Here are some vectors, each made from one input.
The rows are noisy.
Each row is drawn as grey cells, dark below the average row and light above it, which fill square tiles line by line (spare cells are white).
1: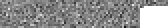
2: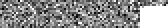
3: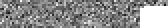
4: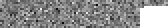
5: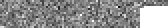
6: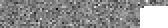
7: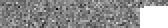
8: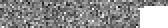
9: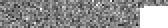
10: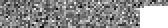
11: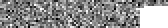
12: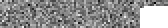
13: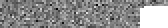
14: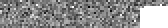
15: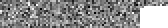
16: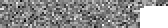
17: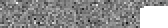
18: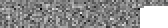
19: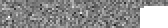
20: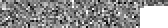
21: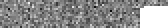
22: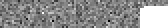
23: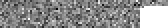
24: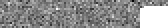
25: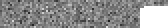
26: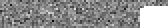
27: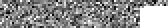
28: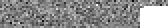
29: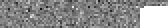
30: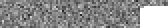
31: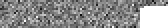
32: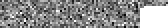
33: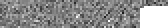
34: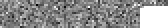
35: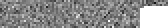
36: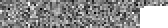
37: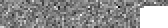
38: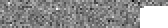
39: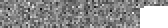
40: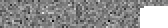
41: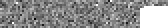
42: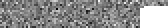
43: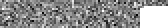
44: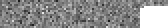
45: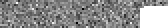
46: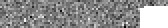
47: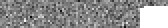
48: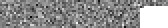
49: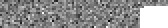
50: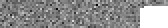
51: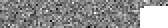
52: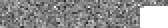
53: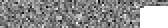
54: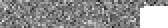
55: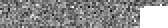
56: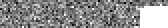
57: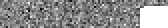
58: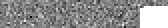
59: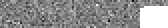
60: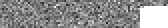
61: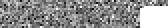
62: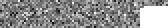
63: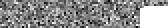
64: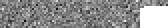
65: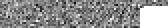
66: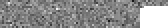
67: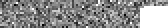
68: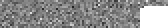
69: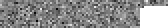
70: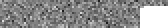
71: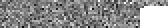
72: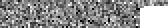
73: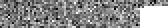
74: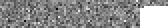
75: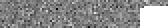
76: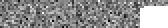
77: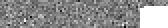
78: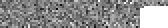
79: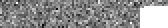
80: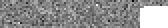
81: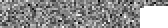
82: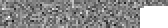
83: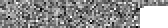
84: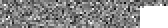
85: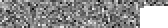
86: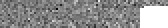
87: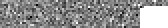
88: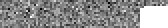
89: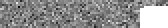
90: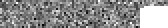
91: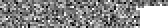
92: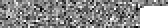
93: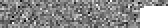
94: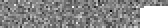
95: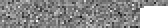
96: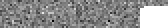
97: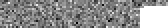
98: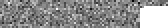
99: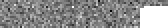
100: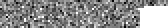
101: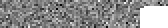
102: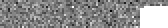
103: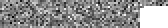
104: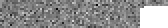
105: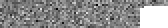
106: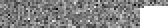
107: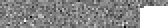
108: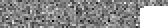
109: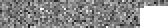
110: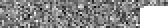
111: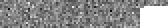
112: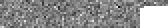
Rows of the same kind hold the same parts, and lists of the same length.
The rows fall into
2 kinds.
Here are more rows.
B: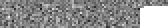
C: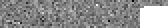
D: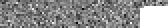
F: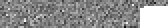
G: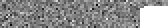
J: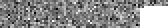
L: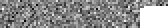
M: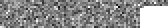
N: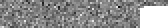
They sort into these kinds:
B, F, M, N
C, D, G, J, L

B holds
a node of an 11-node tree.
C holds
a point on a 12-point line.
